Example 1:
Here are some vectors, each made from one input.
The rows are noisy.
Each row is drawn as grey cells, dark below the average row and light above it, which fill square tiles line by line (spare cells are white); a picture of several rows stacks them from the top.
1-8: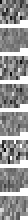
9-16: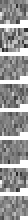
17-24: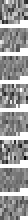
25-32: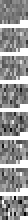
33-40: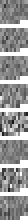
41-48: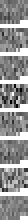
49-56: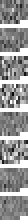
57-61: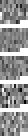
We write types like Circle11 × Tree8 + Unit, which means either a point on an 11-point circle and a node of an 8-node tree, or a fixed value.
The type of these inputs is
Tree8 + Unit.
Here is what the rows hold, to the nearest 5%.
About 15% of them hold a fixed value. The rest hold a node of an 8-node tree.
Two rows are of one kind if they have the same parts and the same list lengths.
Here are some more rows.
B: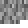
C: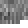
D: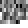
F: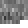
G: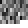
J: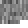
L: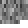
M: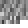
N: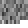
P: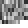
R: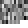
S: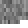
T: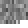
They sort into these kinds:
B, C, D, F, G, J, L, M, N, S, T
P, R

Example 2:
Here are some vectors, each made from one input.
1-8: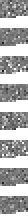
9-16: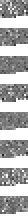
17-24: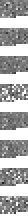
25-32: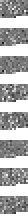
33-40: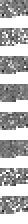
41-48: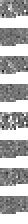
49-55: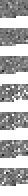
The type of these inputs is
Bool × Bool × Bool × Bool + Unit.
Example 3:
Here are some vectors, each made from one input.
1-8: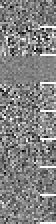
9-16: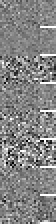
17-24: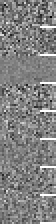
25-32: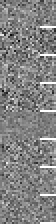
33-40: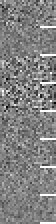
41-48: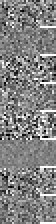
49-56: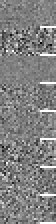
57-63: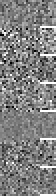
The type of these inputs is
Line9.
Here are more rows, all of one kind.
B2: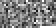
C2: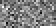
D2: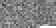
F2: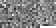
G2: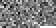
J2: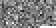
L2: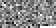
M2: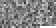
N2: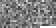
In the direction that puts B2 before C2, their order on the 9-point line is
M2, D2, B2, J2, L2, N2, F2, C2, G2.
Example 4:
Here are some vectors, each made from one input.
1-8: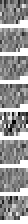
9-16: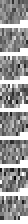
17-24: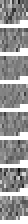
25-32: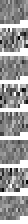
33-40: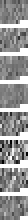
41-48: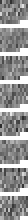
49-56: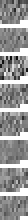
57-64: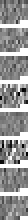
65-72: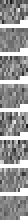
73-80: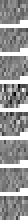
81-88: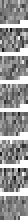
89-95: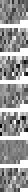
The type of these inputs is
Bool × Bool × Bool × Bool + Unit.
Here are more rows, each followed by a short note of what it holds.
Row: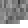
four true/false values
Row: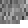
four true/false values
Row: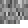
a fixed value
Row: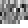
four true/false values
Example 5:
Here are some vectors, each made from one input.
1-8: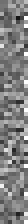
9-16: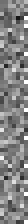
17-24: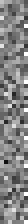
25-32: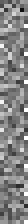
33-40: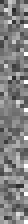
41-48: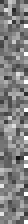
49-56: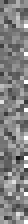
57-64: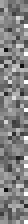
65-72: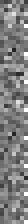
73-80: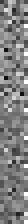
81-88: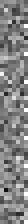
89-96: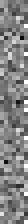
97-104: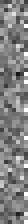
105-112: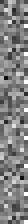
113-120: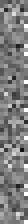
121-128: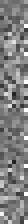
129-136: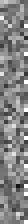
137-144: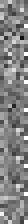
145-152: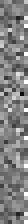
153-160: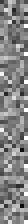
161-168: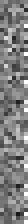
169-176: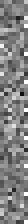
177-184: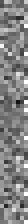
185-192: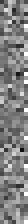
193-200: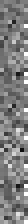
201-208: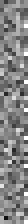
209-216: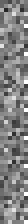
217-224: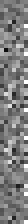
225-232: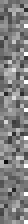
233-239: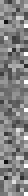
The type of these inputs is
Tree19.
